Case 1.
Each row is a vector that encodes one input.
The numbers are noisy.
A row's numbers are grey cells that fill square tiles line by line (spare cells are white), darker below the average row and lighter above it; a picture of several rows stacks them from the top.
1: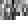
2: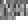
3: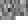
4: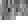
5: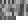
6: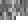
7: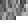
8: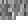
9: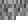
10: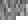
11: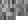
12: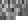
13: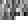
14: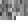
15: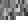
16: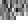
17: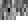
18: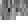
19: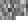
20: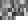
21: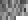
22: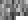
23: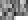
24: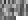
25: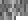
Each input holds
a point on a 6-point circle.
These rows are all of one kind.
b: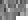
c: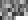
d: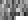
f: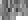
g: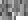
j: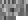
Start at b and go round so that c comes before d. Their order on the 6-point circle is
b, g, f, c, j, d.
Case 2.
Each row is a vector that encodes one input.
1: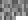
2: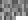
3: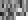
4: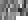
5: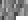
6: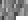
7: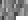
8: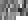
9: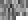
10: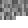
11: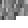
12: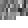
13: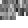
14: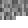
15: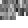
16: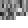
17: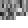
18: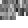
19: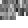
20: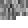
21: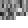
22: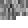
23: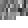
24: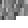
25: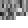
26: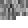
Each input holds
a point on a 6-point line.
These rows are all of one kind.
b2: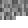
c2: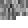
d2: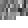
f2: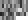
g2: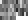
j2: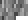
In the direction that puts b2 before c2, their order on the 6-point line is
g2, d2, b2, j2, c2, f2.
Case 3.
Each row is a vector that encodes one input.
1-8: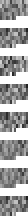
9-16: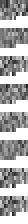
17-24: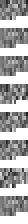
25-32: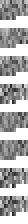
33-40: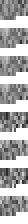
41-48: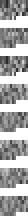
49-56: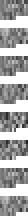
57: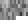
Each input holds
a point on a 7-point line.
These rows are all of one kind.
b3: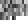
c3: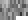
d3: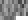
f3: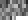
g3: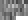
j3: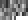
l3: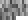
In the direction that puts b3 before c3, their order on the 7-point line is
b3, l3, c3, d3, g3, f3, j3.
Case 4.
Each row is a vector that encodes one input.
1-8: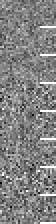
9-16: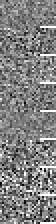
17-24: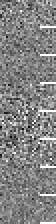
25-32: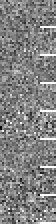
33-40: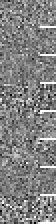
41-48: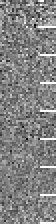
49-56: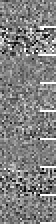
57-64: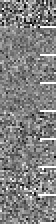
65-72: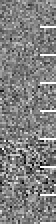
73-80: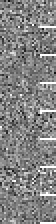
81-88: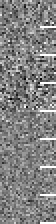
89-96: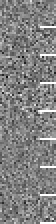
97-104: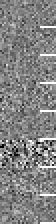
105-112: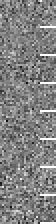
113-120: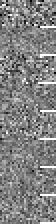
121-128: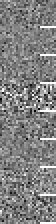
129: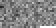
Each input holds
a point on a 13-point circle.
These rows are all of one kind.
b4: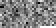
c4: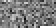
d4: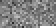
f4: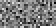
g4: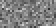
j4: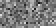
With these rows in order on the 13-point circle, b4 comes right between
f4 and g4.
